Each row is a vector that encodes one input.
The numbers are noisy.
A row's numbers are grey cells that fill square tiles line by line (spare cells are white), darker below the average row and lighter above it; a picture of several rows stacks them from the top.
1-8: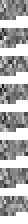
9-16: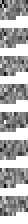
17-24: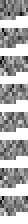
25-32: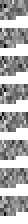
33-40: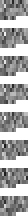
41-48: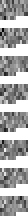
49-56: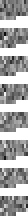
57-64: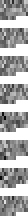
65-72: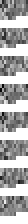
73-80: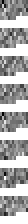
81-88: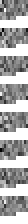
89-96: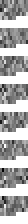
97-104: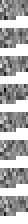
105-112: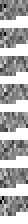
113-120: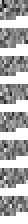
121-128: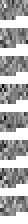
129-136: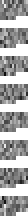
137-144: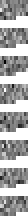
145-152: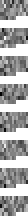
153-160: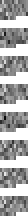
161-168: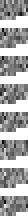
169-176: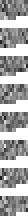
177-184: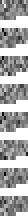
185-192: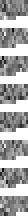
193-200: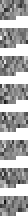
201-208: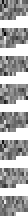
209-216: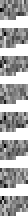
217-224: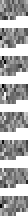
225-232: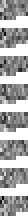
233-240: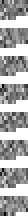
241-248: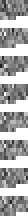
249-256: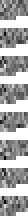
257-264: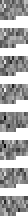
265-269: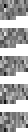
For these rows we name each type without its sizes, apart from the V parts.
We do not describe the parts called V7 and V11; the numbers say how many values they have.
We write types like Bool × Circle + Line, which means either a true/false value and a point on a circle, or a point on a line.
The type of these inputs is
Bool × (Line + V11) + (Tree + Unit) × V7.
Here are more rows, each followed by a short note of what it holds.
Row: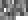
a node of a tree and a value of V7
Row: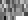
a point on a line and a true/false value
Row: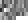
a node of a tree and a value of V7
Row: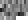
a value of V7
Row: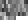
a value of V7
